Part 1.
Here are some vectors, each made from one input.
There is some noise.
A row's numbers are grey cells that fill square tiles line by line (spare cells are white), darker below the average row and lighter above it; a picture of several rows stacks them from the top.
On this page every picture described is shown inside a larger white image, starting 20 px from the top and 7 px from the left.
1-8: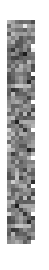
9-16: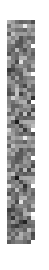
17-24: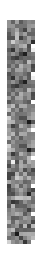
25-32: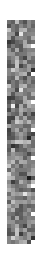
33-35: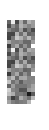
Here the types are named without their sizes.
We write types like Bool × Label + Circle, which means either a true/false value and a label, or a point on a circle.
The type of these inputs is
Label.
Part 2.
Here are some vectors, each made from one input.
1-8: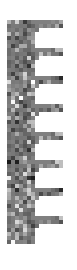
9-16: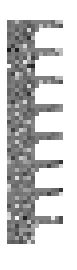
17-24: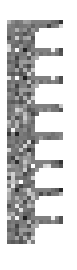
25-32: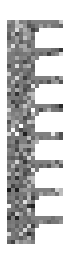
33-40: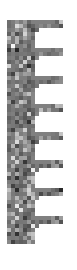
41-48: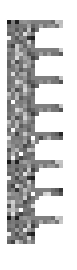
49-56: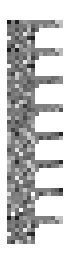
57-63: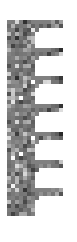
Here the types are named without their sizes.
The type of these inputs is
Tree.
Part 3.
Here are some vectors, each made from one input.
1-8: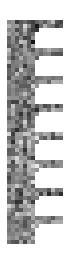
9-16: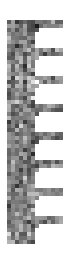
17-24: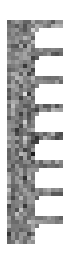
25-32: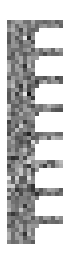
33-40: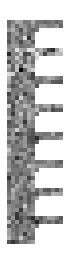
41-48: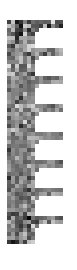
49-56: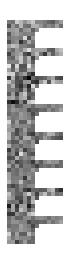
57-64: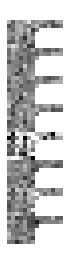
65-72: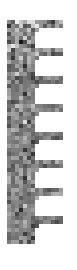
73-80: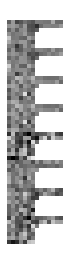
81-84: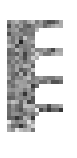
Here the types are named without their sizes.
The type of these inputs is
Bool × Bool × Bool + Unit.
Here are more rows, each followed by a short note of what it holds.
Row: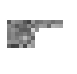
three true/false values
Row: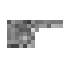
three true/false values
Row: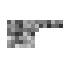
a fixed value
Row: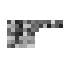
a fixed value
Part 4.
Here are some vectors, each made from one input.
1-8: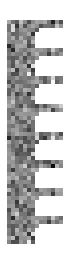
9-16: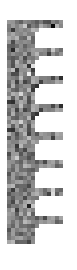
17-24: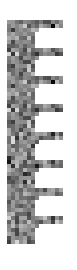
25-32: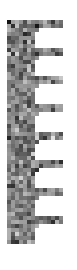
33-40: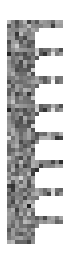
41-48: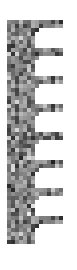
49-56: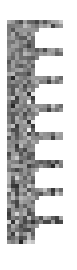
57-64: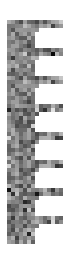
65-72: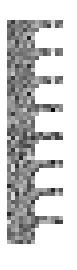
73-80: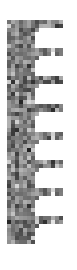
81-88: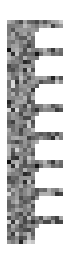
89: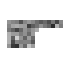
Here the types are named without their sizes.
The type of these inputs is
Tree.
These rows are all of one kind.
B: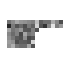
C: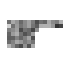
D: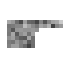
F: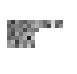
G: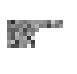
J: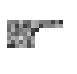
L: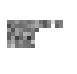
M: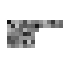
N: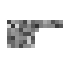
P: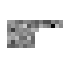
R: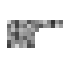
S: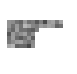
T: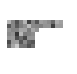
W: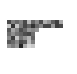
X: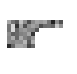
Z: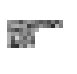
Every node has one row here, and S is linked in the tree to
C, D and L.
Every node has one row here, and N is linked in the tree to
C, M and W.
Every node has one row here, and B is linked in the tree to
L.
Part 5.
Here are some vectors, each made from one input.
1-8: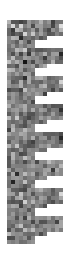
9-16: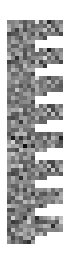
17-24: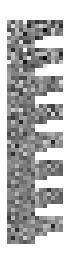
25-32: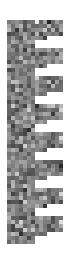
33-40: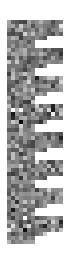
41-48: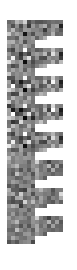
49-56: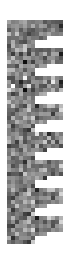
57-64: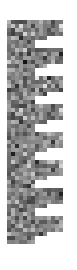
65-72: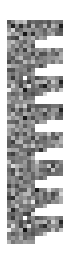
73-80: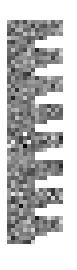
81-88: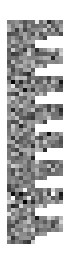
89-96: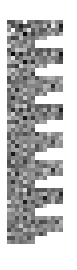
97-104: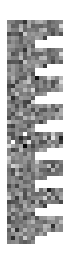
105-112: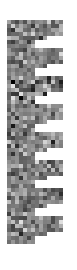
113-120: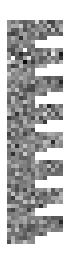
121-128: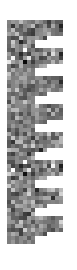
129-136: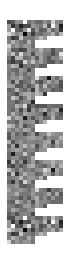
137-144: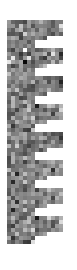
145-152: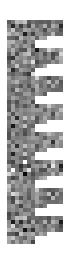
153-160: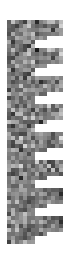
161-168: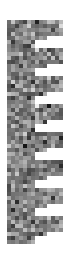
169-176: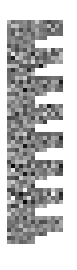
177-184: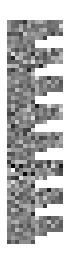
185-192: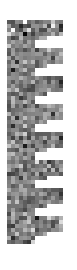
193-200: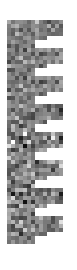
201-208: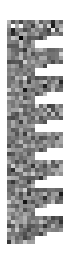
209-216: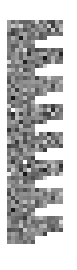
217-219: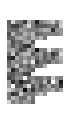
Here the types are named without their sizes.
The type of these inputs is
Line.
